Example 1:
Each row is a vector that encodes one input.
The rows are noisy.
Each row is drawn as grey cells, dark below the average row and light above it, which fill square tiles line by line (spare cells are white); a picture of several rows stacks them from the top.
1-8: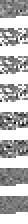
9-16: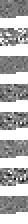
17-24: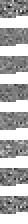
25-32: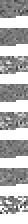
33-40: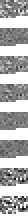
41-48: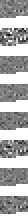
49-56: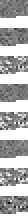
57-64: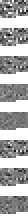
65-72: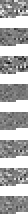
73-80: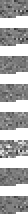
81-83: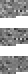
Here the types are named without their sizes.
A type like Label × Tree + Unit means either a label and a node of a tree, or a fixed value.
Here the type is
Bool × Line.
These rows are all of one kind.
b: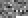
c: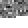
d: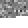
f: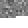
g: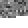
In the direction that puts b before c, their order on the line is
g, b, d, c, f.
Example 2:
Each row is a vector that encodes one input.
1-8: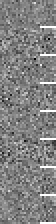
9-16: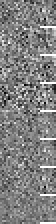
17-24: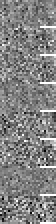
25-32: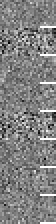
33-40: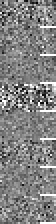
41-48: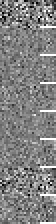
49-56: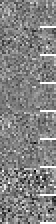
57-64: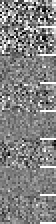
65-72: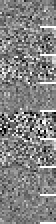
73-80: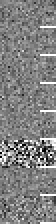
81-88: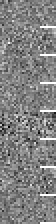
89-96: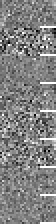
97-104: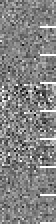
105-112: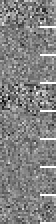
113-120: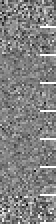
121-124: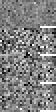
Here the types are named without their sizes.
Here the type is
Line × Line + Tree + Unit.
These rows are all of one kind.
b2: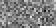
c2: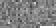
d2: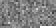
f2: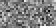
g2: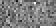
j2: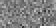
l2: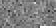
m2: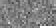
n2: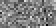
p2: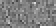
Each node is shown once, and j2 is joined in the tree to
b2.
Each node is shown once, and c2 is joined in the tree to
b2 and p2.
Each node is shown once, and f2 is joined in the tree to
l2.
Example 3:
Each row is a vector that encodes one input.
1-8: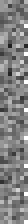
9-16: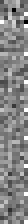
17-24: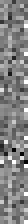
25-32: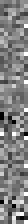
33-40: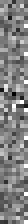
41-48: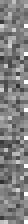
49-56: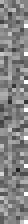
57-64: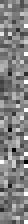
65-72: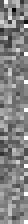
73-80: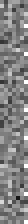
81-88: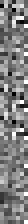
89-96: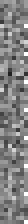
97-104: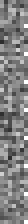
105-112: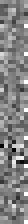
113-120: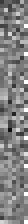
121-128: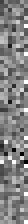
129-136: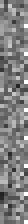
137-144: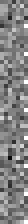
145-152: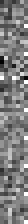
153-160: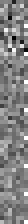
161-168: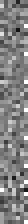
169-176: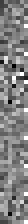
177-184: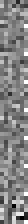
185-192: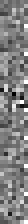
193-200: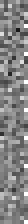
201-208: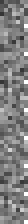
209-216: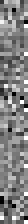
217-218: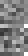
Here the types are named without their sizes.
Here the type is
(Bool × Bool × Bool × Bool × Bool × Bool + Unit) × Tree.
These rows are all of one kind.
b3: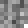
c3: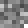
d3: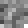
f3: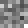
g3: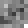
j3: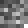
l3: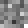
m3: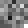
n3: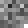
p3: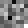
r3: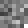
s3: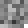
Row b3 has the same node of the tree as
f3 and l3.
